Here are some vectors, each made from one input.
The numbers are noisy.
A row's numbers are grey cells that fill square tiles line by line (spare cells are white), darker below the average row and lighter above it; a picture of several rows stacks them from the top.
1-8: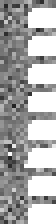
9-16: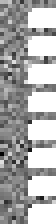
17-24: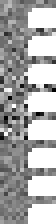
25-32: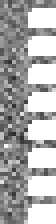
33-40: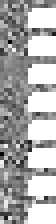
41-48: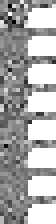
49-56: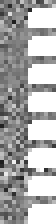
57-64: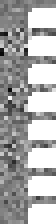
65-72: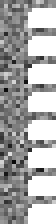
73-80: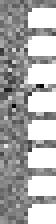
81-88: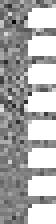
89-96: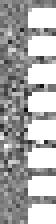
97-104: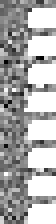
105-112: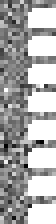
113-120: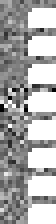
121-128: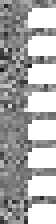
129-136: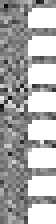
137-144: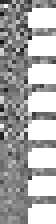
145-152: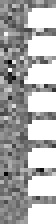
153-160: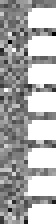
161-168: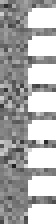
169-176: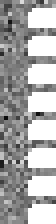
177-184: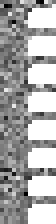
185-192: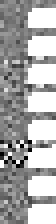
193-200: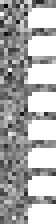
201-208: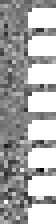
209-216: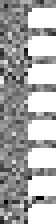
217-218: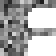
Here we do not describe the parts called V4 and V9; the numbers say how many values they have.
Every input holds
either a fixed value, or a node of a 10-node tree, or a true/false value, a value of V4 and a value of V9.
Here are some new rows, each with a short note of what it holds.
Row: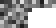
a true/false value, a value of V4 and a value of V9
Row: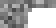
a node of a 10-node tree
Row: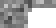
a node of a 10-node tree
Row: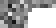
a node of a 10-node tree
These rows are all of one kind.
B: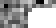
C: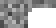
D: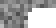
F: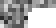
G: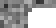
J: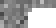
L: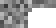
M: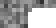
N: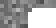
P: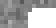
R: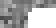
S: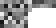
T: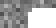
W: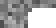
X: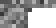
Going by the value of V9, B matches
D, G, M and P.
